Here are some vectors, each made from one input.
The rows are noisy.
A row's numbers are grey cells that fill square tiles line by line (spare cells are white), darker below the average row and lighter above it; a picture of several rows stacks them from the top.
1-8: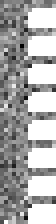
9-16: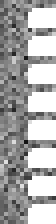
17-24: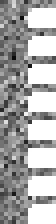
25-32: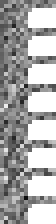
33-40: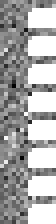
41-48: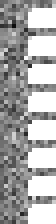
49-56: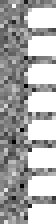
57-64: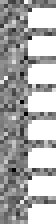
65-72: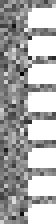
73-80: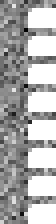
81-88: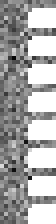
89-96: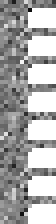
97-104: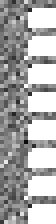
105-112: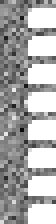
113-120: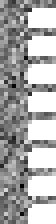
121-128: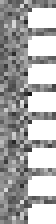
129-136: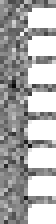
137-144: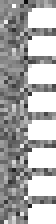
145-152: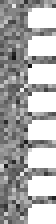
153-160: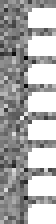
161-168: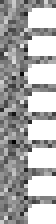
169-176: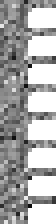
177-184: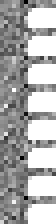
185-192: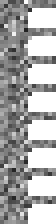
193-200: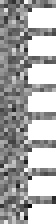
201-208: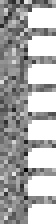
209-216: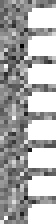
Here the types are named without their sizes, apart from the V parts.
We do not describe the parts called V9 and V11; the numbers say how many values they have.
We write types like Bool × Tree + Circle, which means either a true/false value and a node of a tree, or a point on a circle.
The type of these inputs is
Label × (Line + V9) + V11.
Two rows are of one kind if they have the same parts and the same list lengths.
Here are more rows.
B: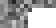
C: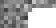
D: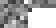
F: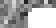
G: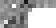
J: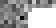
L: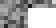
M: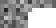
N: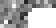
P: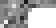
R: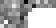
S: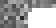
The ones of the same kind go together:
B, D
C, J, M, S
F, G, L, N, P, R

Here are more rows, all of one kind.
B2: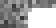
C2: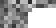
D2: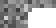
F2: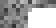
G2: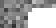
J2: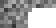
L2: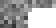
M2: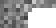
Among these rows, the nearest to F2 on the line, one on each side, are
C2 and G2.
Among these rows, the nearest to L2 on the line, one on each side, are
G2 and M2.
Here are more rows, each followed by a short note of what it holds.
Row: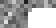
a label and a value of V9
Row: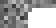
a label and a point on a line
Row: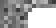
a label and a point on a line
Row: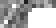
a label and a value of V9
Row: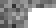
a label and a point on a line
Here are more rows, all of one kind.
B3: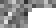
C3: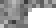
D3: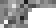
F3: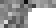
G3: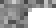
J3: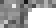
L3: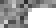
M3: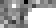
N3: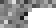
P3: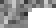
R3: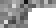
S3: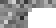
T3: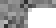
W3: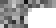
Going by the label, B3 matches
C3, G3, P3 and R3.
